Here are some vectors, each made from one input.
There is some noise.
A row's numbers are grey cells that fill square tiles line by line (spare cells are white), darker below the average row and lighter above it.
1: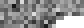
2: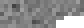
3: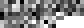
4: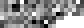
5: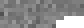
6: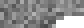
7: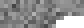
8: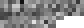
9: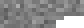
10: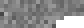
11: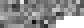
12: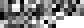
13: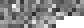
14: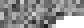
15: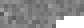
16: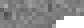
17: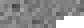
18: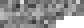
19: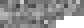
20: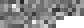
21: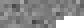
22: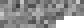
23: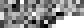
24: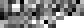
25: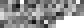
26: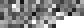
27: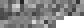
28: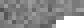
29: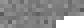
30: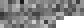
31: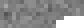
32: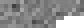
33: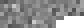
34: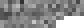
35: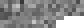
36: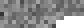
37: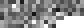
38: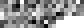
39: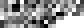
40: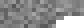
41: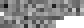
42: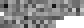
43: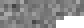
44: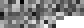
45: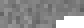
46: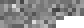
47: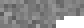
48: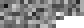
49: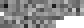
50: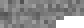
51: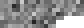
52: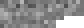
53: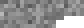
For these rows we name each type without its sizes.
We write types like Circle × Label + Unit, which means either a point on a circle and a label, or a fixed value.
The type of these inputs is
List(Line).
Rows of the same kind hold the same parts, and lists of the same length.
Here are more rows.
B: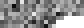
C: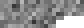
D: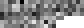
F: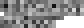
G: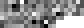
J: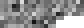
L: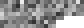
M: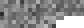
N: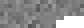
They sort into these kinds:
B, C, D, G, J, M, N
F
L

